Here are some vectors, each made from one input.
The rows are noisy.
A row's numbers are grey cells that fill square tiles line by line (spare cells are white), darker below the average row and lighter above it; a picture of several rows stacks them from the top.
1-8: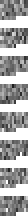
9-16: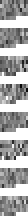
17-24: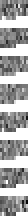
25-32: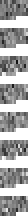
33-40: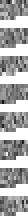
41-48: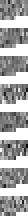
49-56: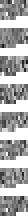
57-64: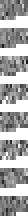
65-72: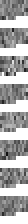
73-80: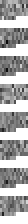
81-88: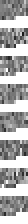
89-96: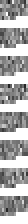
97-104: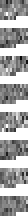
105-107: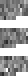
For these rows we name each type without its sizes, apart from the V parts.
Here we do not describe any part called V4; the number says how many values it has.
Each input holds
a node of a tree, together with either four true/false values, or a value of V4.
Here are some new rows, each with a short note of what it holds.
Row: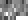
a node of a tree and a value of V4
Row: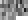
a node of a tree and four true/false values
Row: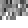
a node of a tree and a value of V4
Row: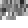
a node of a tree and a value of V4
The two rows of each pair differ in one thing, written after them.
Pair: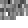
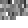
the value of V4
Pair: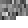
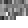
the value of V4
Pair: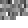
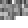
the value of V4
